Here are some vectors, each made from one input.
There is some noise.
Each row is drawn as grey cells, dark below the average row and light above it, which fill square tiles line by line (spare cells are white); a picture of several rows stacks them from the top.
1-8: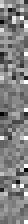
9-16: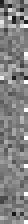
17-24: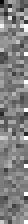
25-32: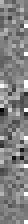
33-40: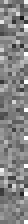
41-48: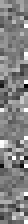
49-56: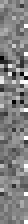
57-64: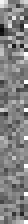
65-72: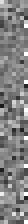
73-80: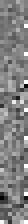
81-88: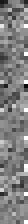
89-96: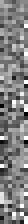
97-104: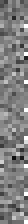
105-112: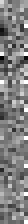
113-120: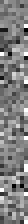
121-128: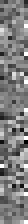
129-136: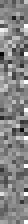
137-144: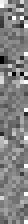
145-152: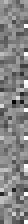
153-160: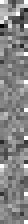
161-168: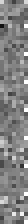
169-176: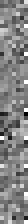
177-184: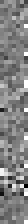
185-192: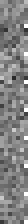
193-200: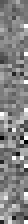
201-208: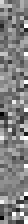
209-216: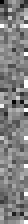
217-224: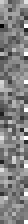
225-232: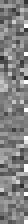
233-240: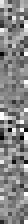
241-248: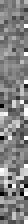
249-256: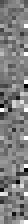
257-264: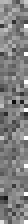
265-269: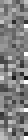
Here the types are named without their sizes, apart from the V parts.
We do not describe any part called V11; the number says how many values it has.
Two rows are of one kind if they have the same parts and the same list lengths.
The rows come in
2 kinds.
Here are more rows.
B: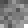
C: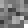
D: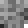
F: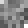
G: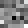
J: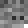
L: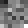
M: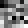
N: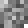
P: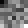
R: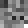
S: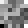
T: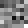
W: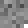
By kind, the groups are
B, C, D, F, G, J, L, M, P, R, S, T
N, W

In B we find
a point on each of three lines and a value of V11.
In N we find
a node of a tree.
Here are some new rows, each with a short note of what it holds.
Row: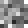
a node of a tree
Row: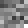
a point on each of three lines and a value of V11
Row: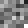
a node of a tree
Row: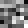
a point on each of three lines and a value of V11
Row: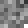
a node of a tree
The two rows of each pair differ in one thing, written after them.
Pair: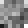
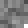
the value of V11
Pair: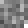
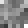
the place on one of the three lines
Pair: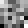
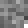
the place on one of the three lines
